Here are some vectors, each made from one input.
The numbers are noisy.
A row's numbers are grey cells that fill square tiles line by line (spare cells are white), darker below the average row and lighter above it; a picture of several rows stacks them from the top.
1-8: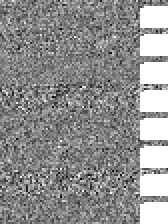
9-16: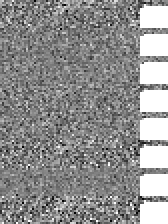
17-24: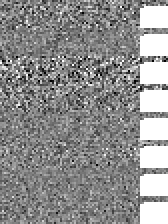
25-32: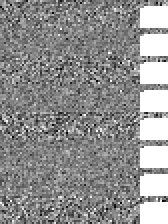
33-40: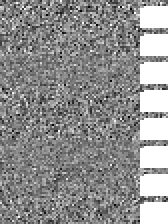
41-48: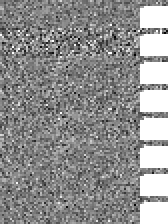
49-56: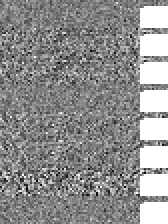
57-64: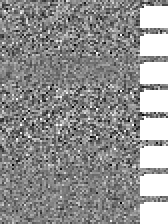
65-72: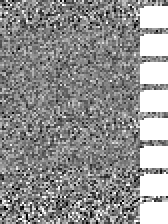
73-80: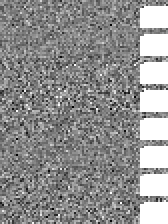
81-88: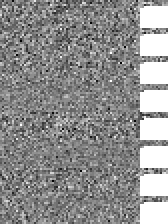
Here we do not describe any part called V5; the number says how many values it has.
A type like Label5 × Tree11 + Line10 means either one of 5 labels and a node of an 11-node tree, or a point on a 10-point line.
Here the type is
(Line6 + V5) × Line8.
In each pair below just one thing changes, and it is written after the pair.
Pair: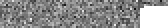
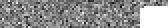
the place on the 8-point line
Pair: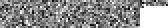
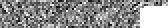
the place on the 6-point line
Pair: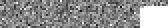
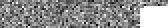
the place on the 8-point line
